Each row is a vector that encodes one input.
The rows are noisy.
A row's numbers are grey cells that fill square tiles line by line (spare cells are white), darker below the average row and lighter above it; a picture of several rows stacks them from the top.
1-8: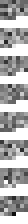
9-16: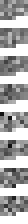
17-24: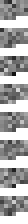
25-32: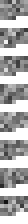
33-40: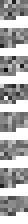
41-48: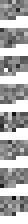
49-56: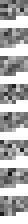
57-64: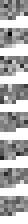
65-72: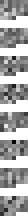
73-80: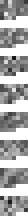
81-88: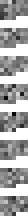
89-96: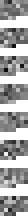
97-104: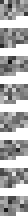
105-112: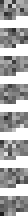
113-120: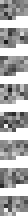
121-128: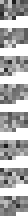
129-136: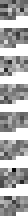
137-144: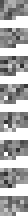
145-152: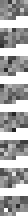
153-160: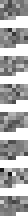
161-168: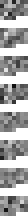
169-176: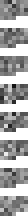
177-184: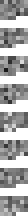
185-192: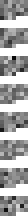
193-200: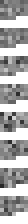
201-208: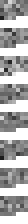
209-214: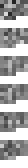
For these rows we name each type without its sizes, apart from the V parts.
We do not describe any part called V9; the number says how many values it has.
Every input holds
a label, together with either three true/false values, or a value of V9.
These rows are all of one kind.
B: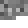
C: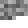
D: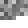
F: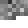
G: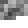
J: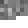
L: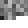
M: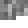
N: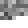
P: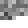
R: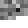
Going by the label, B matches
J and M.
